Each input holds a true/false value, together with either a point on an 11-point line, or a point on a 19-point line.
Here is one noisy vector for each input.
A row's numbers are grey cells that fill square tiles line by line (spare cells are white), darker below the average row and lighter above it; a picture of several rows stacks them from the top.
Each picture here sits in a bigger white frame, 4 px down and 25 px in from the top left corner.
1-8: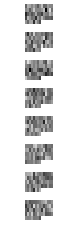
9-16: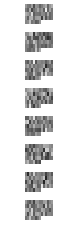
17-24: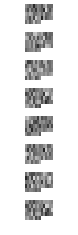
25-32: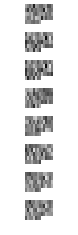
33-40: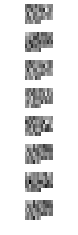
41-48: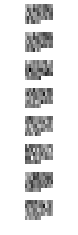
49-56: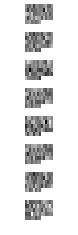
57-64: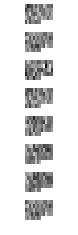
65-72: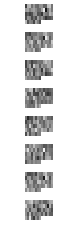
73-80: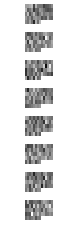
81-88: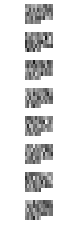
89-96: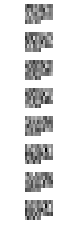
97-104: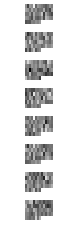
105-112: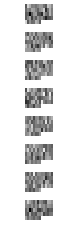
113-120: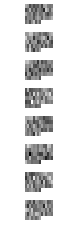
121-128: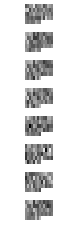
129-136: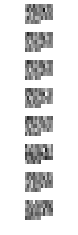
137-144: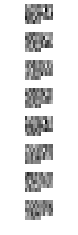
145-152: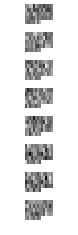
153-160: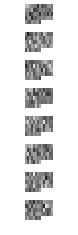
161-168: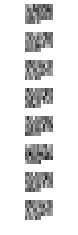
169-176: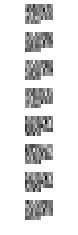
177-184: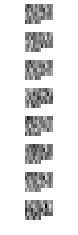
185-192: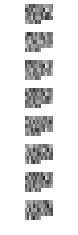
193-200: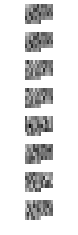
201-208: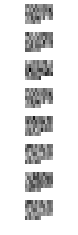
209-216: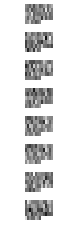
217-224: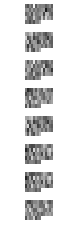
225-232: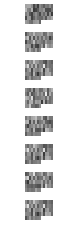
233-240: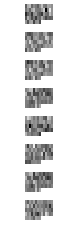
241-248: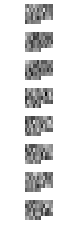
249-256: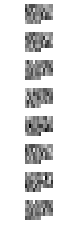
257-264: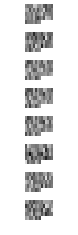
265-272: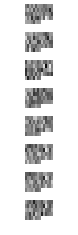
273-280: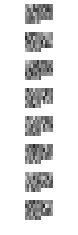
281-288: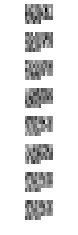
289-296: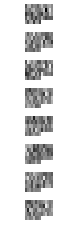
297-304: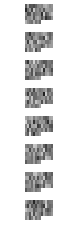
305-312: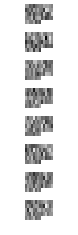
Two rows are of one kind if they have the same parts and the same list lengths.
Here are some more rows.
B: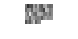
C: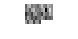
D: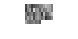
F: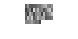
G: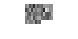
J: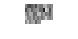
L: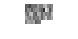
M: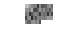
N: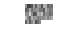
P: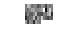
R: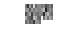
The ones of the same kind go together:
B, J, L, N, R
C, D, F, G, M, P

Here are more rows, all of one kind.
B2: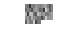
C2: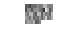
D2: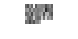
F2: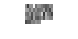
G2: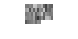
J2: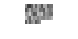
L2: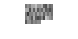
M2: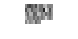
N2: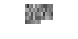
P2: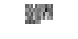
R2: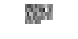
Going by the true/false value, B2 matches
C2, J2, M2 and R2.
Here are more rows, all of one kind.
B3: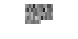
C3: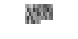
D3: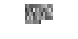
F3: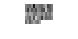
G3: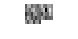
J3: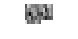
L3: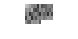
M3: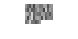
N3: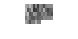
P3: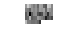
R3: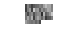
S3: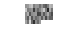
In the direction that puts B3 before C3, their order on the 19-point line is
D3, G3, R3, J3, P3, L3, N3, F3, B3, C3, M3, S3.
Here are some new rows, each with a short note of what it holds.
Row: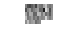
a point on an 11-point line and a true/false value
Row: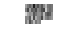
a point on a 19-point line and a true/false value
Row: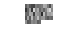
a point on a 19-point line and a true/false value
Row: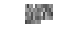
a point on an 11-point line and a true/false value
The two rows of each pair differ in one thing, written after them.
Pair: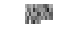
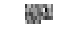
the place on the 19-point line
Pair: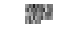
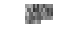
the true/false value
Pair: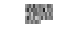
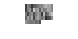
the place on the 19-point line
